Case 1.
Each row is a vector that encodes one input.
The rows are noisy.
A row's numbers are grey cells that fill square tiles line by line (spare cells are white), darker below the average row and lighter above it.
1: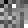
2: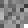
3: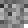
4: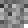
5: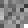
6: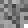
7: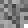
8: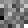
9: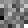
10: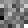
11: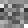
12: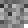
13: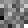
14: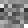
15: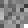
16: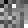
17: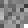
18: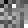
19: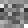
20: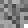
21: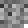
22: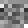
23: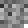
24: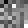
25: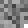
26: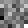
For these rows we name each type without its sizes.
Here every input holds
a point on a line.
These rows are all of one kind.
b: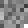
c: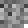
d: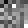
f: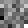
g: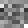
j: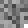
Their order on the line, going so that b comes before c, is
f, g, j, b, c, d.
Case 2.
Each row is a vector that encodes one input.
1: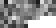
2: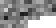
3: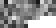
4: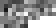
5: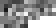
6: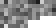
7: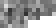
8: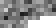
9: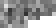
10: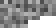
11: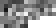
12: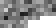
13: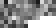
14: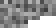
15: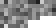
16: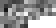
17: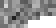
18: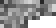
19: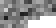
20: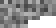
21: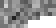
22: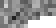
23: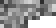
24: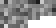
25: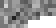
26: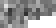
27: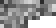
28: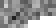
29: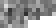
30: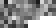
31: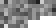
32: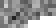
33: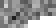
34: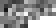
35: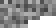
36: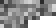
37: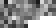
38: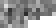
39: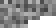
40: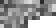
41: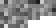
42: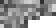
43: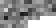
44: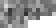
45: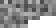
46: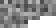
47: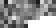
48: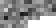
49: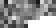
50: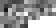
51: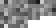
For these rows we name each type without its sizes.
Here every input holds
a point on a line.
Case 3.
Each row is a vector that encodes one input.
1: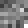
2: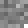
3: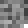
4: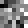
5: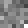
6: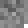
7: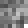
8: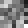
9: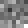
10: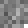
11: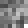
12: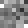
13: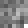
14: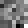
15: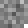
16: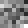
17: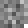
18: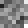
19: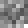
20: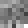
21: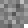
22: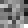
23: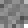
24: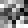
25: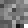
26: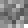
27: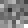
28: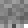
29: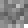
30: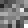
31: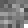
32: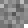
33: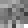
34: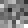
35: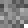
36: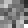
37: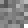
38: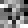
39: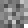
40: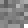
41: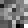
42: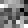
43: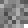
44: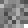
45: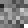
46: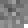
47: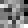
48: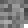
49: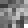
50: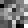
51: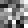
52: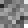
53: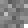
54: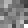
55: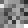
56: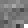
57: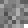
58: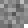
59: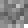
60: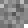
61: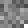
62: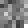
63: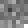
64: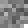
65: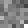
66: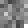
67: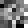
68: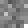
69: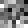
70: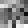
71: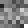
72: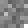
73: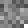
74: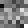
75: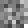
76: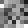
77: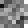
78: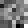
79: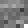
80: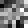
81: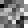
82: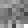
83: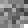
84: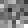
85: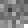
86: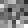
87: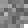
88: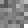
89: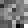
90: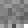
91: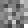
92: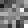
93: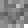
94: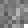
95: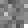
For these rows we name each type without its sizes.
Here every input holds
a label.
